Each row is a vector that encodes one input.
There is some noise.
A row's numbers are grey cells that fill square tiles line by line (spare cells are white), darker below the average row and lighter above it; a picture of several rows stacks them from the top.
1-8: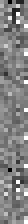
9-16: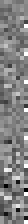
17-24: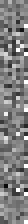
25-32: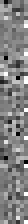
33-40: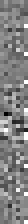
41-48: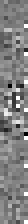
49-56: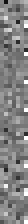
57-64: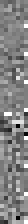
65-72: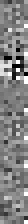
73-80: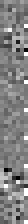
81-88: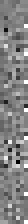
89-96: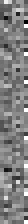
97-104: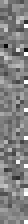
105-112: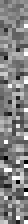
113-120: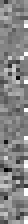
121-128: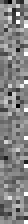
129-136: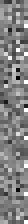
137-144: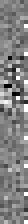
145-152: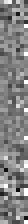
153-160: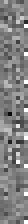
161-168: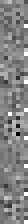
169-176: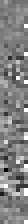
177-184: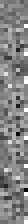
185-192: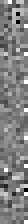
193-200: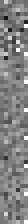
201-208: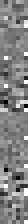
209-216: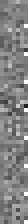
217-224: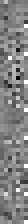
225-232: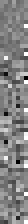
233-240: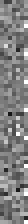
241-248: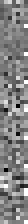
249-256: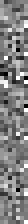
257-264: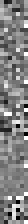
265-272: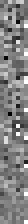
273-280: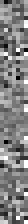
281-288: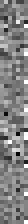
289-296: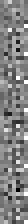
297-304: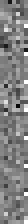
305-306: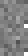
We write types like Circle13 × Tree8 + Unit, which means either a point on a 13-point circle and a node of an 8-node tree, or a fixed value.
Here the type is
(Circle6 + Circle17) × Line4.
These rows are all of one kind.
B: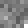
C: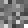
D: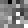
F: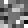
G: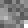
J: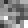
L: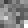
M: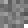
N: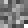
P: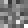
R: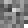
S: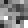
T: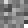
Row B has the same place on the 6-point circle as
G, L and M.
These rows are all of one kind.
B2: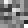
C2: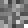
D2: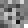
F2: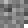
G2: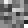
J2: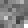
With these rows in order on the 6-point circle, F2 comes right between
B2 and G2.
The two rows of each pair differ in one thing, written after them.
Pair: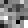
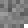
the place on the 4-point line
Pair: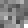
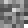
the place on the 6-point circle
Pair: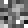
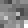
the place on the 4-point line
